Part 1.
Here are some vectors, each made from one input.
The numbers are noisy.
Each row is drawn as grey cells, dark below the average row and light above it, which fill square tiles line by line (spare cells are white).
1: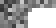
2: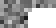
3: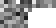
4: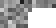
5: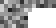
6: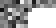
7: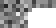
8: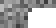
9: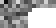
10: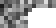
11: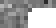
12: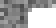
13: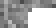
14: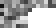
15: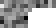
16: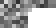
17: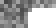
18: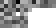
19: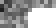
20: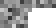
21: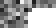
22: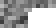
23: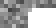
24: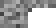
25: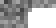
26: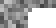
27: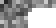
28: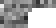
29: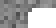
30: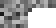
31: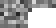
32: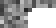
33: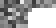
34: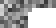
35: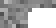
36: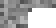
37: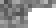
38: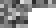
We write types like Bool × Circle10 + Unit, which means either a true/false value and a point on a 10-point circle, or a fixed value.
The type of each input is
Line6.
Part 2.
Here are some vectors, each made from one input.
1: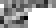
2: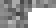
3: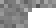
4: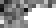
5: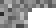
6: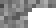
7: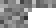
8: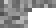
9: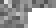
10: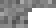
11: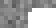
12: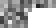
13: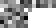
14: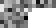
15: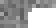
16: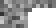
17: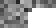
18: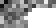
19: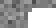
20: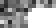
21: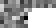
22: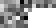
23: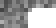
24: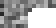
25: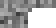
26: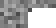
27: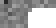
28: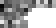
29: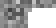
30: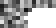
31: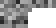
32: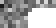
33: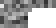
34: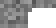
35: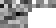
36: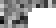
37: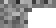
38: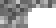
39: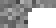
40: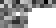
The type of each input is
Line4.
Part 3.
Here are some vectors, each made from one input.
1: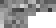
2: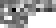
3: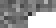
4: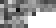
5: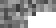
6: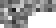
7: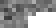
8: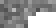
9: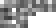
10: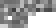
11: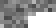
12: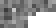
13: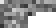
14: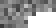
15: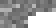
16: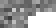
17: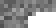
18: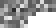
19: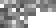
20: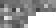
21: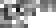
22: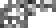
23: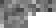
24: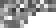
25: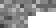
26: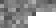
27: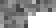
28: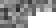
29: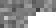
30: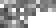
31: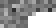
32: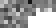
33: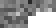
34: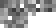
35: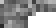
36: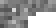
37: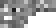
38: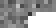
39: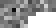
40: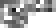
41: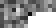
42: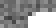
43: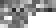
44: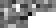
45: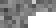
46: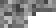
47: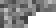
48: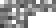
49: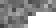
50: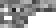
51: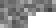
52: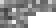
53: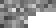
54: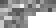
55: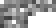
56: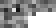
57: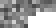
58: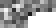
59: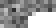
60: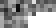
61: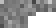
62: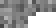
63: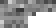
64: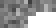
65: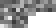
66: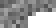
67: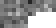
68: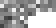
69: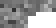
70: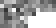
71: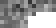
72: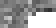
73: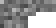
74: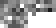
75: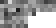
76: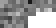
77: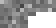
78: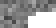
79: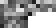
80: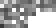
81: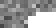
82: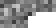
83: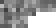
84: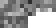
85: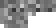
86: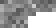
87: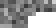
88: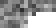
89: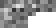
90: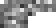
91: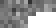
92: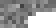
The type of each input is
Line10.
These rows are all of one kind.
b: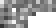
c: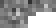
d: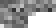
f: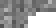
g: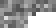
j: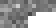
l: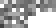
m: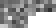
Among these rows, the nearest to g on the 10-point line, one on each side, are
c and f.
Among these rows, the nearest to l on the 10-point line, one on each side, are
d and j.
